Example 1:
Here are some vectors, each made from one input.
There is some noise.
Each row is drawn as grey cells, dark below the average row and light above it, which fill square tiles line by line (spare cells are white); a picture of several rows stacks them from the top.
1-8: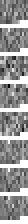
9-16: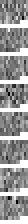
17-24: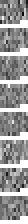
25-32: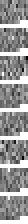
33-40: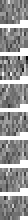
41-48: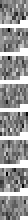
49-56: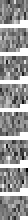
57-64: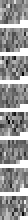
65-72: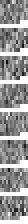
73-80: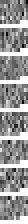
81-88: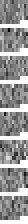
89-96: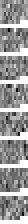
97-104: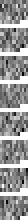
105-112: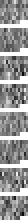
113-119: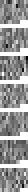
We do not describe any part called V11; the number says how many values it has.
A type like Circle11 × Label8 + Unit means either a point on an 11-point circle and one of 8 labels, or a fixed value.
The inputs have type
Bool × Bool × Bool × V11 + Line3 × Line5 + Unit.
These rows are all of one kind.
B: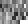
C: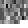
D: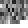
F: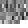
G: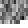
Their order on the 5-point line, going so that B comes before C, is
B, G, F, C, D.
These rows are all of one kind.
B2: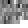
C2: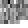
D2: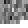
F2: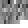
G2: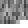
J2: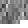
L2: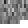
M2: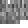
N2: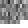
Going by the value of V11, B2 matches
F2, G2 and J2.
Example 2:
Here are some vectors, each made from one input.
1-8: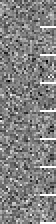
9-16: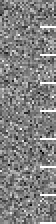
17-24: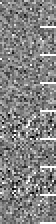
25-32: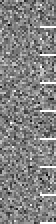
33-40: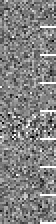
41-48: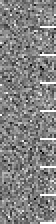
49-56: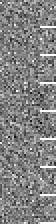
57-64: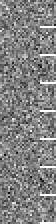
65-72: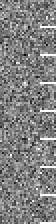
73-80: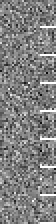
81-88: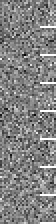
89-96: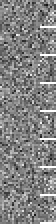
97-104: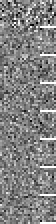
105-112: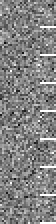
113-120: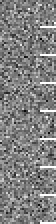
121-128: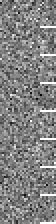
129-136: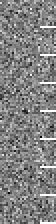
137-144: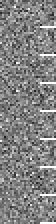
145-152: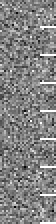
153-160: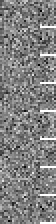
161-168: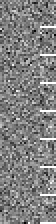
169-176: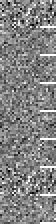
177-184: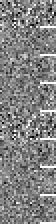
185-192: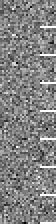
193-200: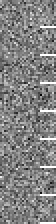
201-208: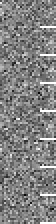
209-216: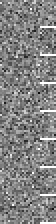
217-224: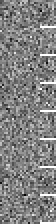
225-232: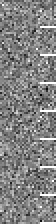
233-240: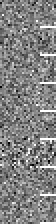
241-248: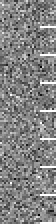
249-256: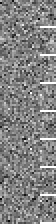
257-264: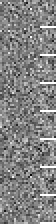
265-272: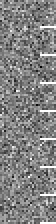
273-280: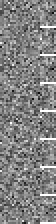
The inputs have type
List3(Circle8).
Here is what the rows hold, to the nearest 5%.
All of them are lists of up to three points on an 8-point circle: about 5% are empty, 30% hold one, 35% two and 30% three.
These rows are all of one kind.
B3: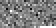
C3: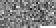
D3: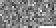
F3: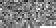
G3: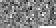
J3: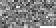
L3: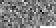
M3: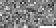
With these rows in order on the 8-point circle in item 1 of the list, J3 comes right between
C3 and M3.
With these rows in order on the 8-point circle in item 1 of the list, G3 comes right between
D3 and F3.
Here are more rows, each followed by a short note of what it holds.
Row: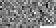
a list of three items
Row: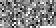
the empty list
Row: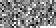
the empty list
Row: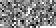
the empty list
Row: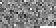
a list of one item
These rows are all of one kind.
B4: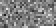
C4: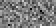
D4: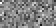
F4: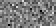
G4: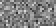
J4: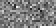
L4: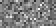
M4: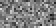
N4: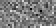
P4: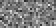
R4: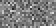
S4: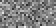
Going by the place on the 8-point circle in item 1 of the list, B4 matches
D4 and G4.
